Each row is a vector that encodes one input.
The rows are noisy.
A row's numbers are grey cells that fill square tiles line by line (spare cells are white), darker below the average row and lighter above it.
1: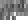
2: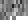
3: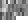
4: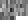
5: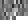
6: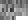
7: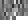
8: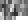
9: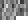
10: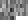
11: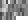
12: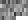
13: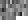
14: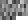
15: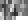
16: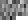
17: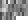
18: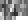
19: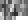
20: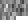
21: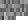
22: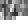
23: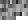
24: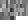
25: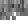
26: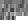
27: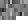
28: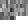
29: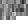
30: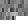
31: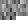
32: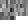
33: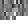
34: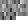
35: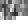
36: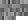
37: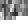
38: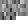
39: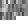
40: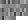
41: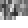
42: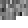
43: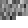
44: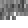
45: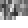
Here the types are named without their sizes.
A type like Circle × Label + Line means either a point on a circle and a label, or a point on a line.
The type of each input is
List(Line).
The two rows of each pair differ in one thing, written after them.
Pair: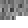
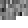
the place on the line in item 1 of the list
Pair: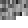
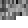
the place on the line in item 2 of the list
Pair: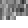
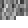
the place on the line in item 2 of the list
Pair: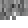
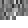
the place on the line in item 2 of the list
